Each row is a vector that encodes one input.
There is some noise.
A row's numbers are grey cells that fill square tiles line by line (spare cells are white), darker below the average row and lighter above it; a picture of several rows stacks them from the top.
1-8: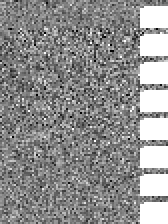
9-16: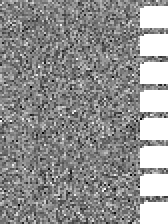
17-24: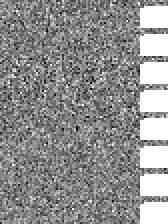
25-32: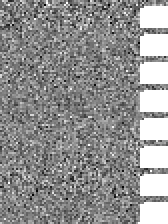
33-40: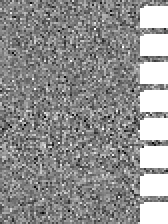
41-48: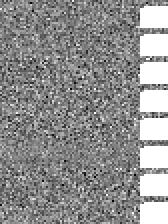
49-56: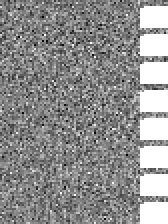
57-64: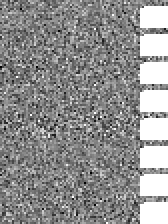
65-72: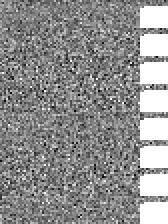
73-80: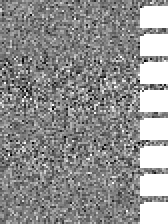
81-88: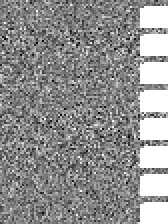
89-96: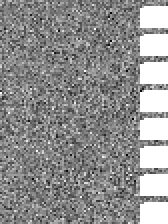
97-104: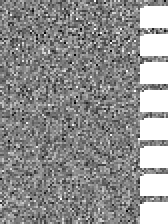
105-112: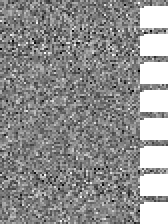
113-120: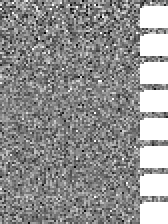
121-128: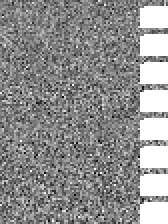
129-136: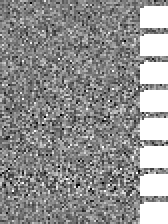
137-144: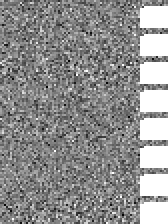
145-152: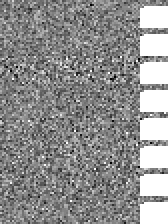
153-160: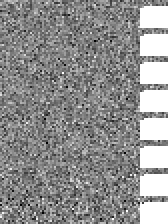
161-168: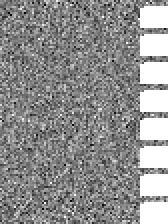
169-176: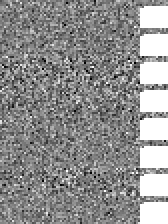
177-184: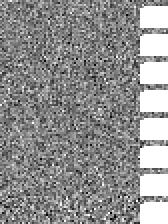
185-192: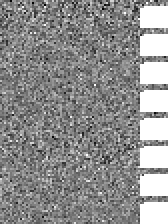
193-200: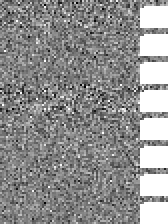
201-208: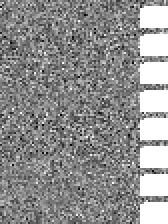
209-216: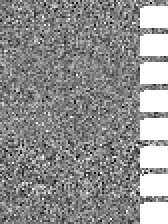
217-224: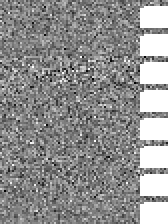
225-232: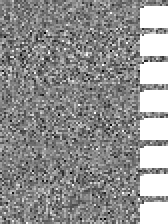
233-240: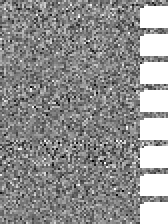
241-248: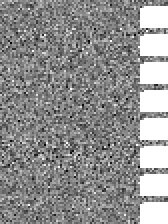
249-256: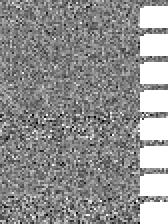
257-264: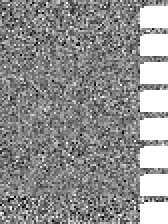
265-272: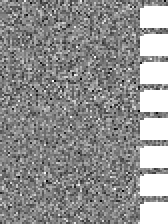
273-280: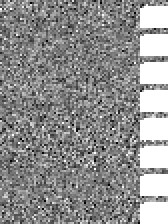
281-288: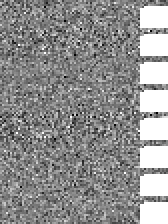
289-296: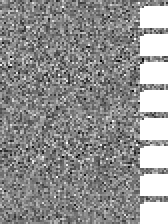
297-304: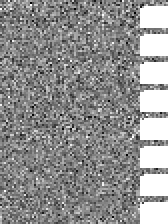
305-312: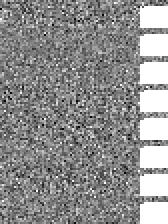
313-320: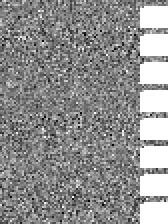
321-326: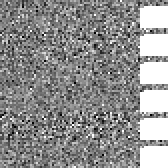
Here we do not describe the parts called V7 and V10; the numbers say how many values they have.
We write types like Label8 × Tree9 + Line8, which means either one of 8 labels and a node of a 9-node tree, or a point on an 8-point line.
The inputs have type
(Line8 × (Line11 + V7) + V10) × Tree11.
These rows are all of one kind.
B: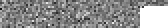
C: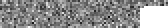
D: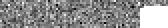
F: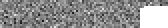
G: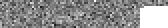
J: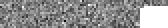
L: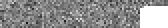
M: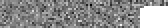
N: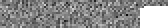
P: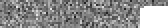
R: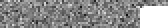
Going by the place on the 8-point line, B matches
F, L and N.
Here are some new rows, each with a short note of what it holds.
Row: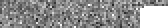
a point on an 8-point line, a point on an 11-point line and a node of an 11-node tree
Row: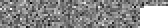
a point on an 8-point line, a point on an 11-point line and a node of an 11-node tree
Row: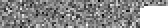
a node of an 11-node tree and a value of V10
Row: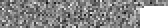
a point on an 8-point line, a point on an 11-point line and a node of an 11-node tree
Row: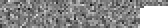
a point on an 8-point line, a node of an 11-node tree and a value of V7
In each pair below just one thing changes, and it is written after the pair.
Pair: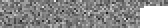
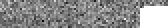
the node of the tree
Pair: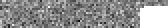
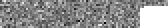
the value of V7
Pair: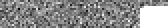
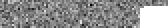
the node of the tree
